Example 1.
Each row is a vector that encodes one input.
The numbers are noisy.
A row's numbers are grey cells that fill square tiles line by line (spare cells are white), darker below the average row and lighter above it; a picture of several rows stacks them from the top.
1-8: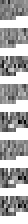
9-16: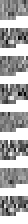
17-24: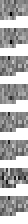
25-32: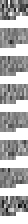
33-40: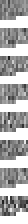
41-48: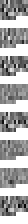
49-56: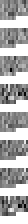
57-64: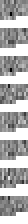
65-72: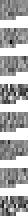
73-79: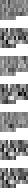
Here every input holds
either a point on a 5-point line, or a node of a 10-node tree.
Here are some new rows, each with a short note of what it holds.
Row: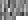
a node of a 10-node tree
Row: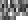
a point on a 5-point line
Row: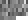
a node of a 10-node tree
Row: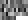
a point on a 5-point line
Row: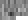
a node of a 10-node tree
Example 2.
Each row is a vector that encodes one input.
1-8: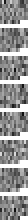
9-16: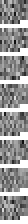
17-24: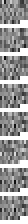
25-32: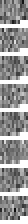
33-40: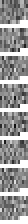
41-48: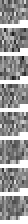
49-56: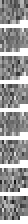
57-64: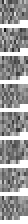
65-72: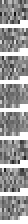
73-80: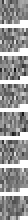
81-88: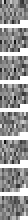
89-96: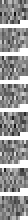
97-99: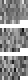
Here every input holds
a point on an 8-point circle and a true/false value.
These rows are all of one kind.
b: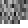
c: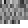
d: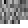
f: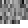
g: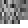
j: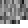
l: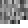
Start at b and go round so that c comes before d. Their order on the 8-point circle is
b, l, j, f, c, d, g.
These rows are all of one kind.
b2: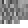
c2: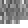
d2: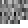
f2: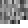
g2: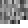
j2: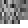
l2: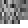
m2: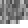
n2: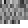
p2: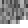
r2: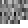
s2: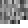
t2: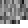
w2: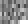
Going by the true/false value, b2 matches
c2, m2, p2 and w2.
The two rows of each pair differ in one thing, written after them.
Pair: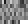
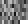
the place on the 8-point circle
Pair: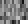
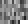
the place on the 8-point circle
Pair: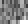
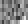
the place on the 8-point circle
